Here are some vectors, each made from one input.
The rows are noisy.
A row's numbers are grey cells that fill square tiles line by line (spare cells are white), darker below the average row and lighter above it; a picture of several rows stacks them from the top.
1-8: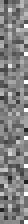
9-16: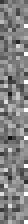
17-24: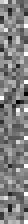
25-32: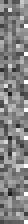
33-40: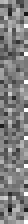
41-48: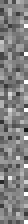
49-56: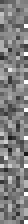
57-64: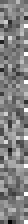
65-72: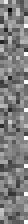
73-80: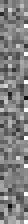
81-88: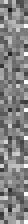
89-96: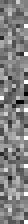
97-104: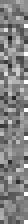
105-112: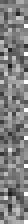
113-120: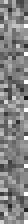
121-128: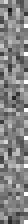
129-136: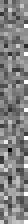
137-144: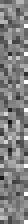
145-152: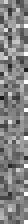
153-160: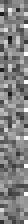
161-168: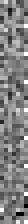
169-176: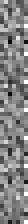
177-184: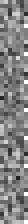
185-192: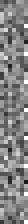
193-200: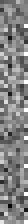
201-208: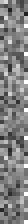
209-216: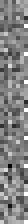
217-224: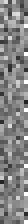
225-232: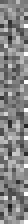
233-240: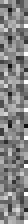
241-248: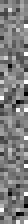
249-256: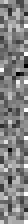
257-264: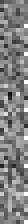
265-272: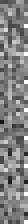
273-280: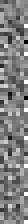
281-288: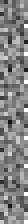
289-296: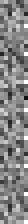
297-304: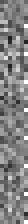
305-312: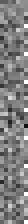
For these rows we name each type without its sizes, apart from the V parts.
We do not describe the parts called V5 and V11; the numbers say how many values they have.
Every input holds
either a true/false value and a value of V11, or a list of items, each a point on a line and a value of V5.
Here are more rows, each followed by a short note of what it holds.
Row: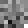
a list of three items
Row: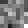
a list of three items
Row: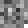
a list of one item
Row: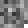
a list of one item
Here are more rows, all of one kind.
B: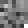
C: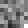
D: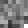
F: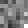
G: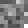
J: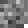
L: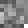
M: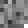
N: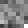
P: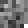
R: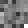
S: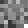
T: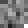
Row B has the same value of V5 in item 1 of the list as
G, P and R.
